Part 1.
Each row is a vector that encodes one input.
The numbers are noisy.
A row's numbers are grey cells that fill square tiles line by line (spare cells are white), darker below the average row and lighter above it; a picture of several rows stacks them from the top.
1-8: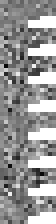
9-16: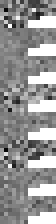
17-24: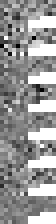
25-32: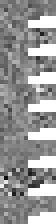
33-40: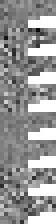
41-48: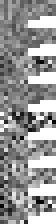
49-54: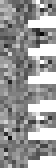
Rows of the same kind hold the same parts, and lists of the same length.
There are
3 kinds of row.
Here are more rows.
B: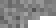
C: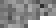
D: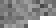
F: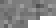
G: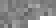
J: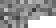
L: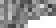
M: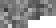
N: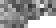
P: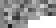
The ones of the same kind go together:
B, F, J, M, N
C, D, G
L, P

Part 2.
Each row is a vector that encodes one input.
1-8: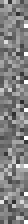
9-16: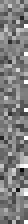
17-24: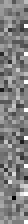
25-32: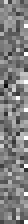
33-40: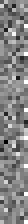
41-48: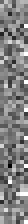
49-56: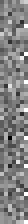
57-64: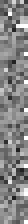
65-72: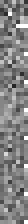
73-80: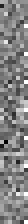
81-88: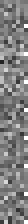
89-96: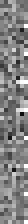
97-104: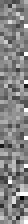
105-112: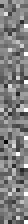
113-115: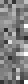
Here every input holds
one of 7 labels and a point on a 9-point line.
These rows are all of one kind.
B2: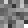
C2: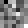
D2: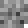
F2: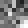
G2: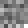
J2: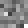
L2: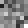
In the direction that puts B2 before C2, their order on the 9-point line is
B2, J2, D2, L2, G2, C2, F2.
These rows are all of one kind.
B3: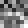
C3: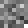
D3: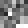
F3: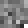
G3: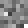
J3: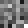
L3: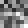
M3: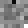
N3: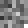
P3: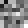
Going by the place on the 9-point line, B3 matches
D3 and L3.
